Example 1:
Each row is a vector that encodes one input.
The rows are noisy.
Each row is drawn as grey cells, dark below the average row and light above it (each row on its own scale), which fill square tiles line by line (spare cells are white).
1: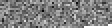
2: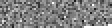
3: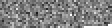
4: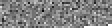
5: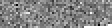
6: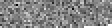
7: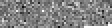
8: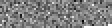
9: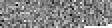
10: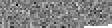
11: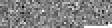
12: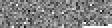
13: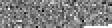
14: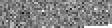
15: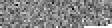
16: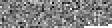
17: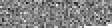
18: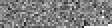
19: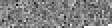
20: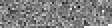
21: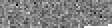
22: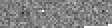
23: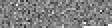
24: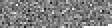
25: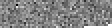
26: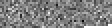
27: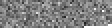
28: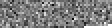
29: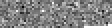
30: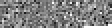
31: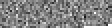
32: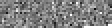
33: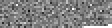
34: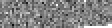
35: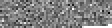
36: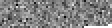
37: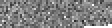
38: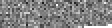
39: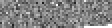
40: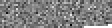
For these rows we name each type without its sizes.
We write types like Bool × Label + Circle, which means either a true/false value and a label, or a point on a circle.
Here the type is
Line × Line.
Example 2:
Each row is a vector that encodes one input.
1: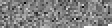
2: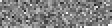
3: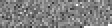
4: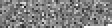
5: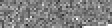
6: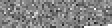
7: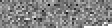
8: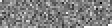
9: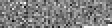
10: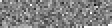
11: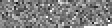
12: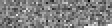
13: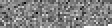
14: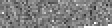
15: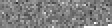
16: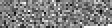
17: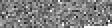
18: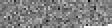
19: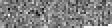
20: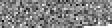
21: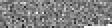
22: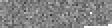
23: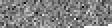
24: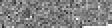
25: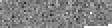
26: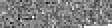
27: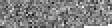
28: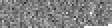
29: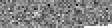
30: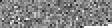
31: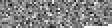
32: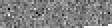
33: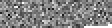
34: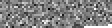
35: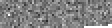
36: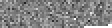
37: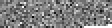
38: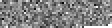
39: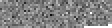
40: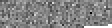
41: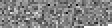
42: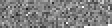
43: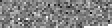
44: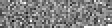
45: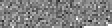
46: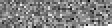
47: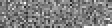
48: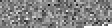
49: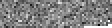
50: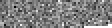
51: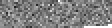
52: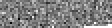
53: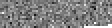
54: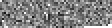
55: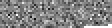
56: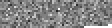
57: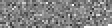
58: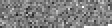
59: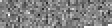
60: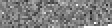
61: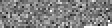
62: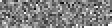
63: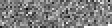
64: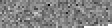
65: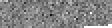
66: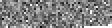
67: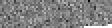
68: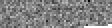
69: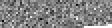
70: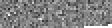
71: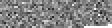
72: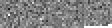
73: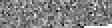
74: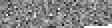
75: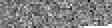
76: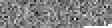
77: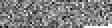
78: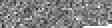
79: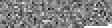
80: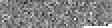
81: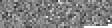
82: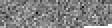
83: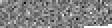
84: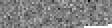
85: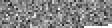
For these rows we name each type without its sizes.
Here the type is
Line × Line.
